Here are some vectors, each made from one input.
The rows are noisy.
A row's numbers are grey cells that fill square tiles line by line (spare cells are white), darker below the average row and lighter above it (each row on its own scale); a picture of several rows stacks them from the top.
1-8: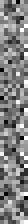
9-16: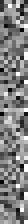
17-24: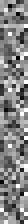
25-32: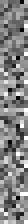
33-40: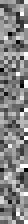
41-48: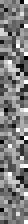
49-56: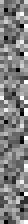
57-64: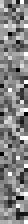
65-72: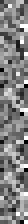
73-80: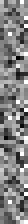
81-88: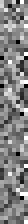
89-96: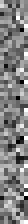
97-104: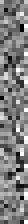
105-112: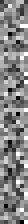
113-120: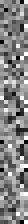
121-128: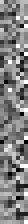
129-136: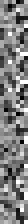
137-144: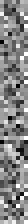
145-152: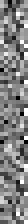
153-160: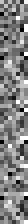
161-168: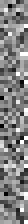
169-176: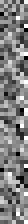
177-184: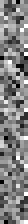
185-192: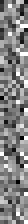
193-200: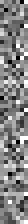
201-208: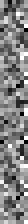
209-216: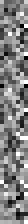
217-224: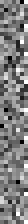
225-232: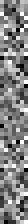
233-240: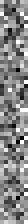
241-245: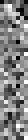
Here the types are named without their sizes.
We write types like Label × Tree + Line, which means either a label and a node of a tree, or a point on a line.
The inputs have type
Bool × Bool × Bool × Bool + Line.
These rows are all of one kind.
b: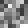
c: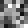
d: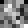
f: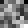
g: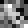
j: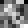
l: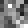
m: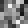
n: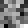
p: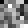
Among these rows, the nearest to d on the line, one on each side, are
g and j.
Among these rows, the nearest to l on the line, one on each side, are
c and m.
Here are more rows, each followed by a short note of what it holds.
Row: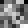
a point on a line
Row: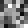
a point on a line
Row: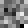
four true/false values
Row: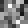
a point on a line
